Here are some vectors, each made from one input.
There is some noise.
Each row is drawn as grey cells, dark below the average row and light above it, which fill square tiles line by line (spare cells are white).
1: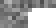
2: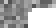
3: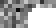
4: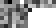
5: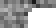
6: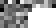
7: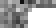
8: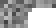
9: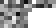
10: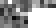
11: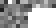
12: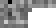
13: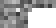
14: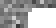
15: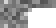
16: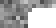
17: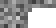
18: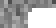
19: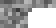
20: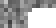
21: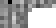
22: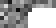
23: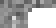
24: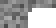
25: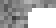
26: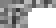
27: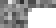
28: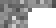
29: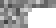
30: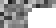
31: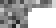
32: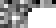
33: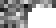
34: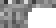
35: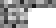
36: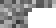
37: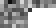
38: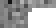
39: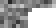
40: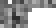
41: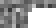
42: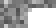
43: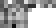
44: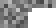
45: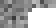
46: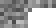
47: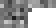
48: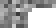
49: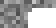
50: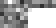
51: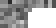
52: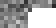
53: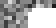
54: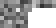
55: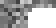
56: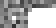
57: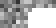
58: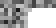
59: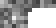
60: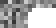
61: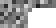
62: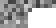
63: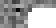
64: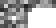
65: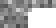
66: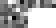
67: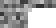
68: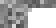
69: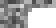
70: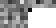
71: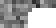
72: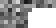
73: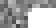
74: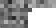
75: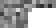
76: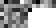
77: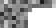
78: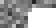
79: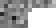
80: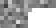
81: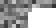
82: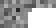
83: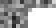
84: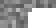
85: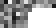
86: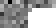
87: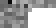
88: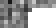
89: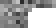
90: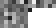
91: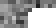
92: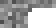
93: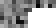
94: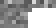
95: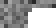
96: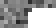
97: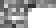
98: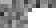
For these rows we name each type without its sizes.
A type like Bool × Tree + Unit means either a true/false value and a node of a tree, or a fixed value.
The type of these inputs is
Bool × List(Line).
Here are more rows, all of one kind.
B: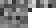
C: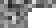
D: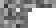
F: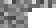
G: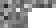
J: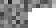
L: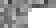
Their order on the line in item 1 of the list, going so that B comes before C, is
D, G, B, F, C, L, J.
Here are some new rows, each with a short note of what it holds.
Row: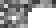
a true/false value, together with the empty list
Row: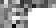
a true/false value, together with the empty list
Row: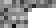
a true/false value, together with the empty list
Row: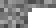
a true/false value, together with a list of two items
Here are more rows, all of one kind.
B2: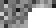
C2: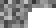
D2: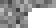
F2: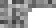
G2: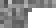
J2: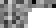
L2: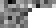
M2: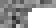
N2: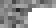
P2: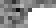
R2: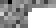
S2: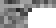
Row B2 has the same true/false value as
C2, D2, J2 and R2.
